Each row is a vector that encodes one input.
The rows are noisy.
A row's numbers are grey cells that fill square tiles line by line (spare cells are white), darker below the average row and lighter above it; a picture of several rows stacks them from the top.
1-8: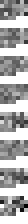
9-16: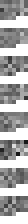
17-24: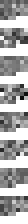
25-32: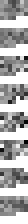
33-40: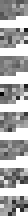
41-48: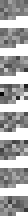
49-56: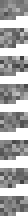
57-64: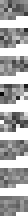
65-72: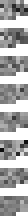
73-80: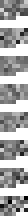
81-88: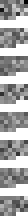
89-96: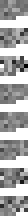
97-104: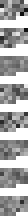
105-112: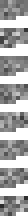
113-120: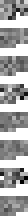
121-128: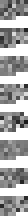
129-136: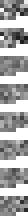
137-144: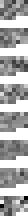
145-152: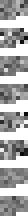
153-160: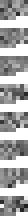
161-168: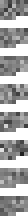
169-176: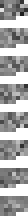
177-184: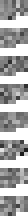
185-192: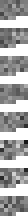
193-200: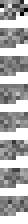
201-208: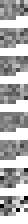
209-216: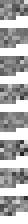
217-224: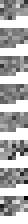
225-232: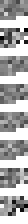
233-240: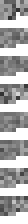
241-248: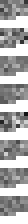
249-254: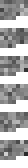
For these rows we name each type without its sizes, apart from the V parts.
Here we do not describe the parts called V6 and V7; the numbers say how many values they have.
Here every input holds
a value of V6, together with either a point on each of two lines, or a true/false value and a value of V7.
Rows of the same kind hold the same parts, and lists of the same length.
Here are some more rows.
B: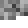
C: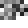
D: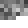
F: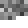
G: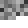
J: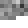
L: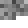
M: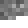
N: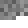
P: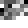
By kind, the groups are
B, C, L, M, N, P
D, F, G, J

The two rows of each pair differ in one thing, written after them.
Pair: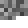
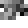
the value of V7
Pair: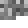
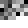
the value of V7
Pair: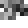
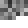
the value of V7
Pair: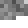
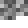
the value of V6
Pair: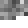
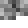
the value of V7
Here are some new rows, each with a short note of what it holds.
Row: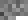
a true/false value, a value of V6 and a value of V7
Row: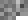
a point on each of two lines and a value of V6
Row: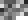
a true/false value, a value of V6 and a value of V7
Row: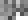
a point on each of two lines and a value of V6
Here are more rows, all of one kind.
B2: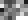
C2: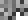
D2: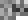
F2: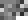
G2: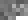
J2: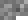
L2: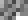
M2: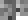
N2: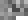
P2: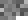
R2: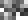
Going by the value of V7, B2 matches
C2, F2, G2 and M2.
